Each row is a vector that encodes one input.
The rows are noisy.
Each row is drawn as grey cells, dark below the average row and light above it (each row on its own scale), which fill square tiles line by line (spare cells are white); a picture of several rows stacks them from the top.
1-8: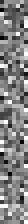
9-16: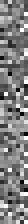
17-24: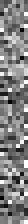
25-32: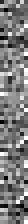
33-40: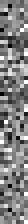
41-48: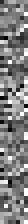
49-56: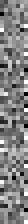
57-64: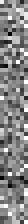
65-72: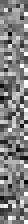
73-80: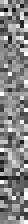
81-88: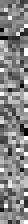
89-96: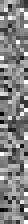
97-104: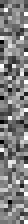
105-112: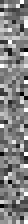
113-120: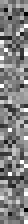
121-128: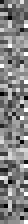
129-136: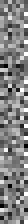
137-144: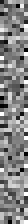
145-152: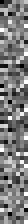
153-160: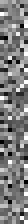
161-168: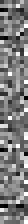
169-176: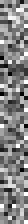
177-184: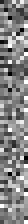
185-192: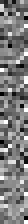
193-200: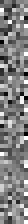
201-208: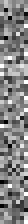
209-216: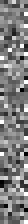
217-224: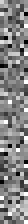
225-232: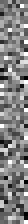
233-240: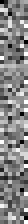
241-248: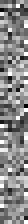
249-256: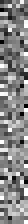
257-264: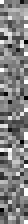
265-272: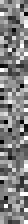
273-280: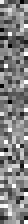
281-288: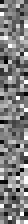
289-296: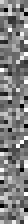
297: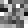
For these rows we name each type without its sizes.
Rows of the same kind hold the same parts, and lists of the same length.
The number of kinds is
3.
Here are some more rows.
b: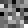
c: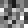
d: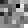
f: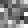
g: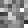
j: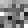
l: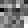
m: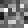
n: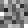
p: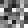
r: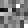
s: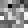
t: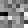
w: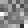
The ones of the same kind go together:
b, d, f, g, m, s, t
c, p
j, l, n, r, w

